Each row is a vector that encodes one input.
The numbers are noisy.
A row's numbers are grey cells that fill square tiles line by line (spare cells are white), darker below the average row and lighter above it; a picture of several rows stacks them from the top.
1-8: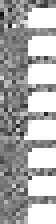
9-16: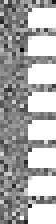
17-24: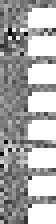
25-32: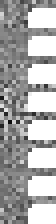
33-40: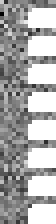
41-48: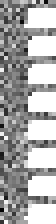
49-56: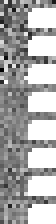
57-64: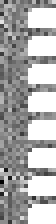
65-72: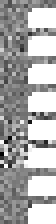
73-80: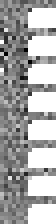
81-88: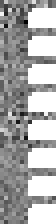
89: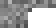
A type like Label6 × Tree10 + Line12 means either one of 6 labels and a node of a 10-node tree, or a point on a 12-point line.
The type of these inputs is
Circle11 × Circle11.
